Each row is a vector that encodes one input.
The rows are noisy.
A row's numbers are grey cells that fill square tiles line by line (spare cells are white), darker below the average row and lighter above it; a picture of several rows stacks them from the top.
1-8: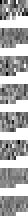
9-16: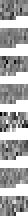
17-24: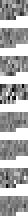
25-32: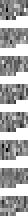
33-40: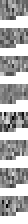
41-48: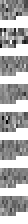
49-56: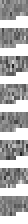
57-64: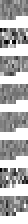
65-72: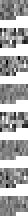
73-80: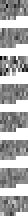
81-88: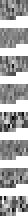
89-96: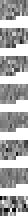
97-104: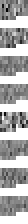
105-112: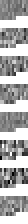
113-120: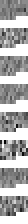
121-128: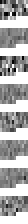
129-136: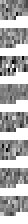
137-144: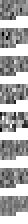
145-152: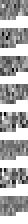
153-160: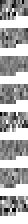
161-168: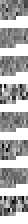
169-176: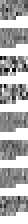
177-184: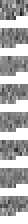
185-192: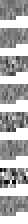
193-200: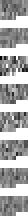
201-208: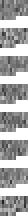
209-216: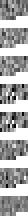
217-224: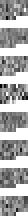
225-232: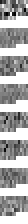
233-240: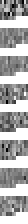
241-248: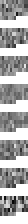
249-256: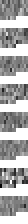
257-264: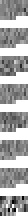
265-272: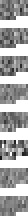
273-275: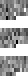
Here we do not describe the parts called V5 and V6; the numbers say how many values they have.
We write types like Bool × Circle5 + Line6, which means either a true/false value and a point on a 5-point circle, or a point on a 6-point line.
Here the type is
Bool × (Circle11 + Tree11 × V5) + V6.
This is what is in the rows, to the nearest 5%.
About 85% of them hold a true/false value, together with either a point on an 11-point circle, or a node of an 11-node tree and a value of V5. The rest hold a value of V6.
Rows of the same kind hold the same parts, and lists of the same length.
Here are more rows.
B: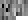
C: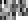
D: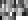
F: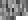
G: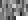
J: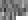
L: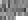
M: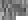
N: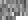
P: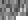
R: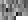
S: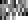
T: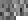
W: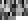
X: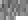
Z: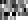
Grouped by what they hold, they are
B, F, G, N, R, T
C, D, S, W, Z
J, L, M, P, X

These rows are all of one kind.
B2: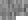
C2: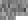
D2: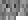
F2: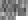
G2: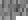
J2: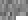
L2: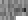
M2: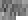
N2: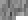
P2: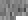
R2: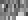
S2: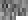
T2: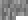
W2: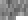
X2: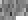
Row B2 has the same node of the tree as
M2, N2, W2 and X2.
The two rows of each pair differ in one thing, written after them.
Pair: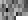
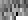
the true/false value
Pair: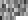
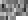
the place on the 11-point circle
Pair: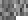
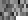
the true/false value
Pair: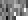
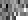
the true/false value
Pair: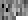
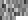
the place on the 11-point circle
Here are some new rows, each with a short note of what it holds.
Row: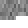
a node of an 11-node tree, a true/false value and a value of V5
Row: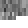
a node of an 11-node tree, a true/false value and a value of V5
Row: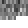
a node of an 11-node tree, a true/false value and a value of V5
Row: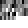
a value of V6
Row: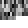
a value of V6
